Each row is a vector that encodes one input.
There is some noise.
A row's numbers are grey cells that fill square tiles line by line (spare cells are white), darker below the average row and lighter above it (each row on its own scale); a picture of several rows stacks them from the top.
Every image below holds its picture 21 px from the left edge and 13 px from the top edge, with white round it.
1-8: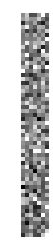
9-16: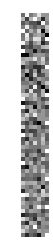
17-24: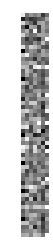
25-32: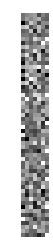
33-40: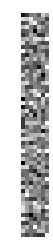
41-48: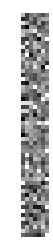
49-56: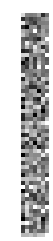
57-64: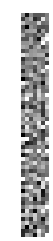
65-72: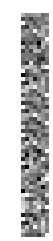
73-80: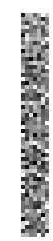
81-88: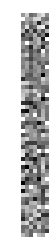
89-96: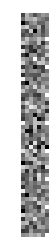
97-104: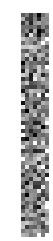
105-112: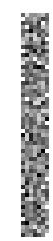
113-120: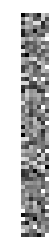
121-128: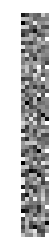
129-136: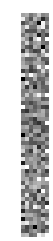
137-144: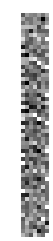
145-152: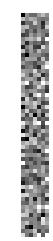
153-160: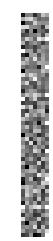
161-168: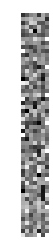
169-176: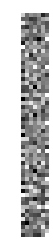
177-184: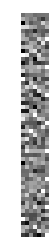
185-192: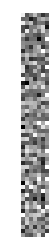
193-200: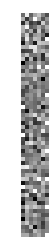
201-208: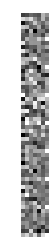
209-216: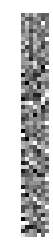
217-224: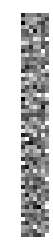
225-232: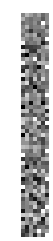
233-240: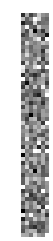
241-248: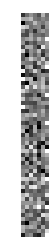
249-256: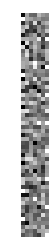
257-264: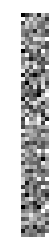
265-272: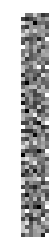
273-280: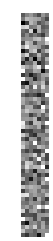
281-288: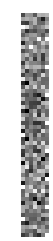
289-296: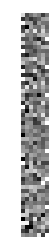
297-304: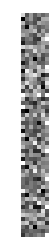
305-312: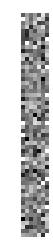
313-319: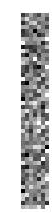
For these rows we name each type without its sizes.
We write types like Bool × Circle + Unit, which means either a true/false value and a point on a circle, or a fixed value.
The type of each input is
Label × Label + Line × Line + Unit.
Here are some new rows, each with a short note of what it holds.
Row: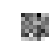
a fixed value
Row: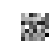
two labels
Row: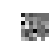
two labels
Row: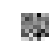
a fixed value
